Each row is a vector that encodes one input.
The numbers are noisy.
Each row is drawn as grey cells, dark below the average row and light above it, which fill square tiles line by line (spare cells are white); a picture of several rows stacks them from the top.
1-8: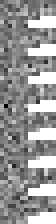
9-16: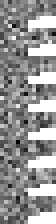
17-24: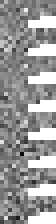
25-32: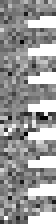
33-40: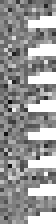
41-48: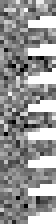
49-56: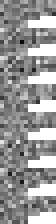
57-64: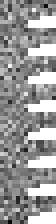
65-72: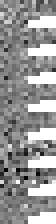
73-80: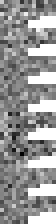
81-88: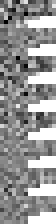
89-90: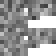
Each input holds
either three true/false values, or a list of up to three points on a 4-point line.
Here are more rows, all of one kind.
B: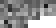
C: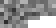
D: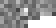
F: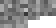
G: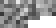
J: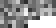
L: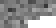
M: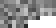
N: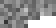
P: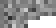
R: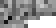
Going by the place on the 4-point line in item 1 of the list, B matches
D, M and N.
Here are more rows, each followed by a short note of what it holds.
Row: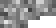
a list of one item
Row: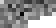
the empty list
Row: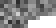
three true/false values
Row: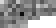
the empty list
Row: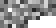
three true/false values
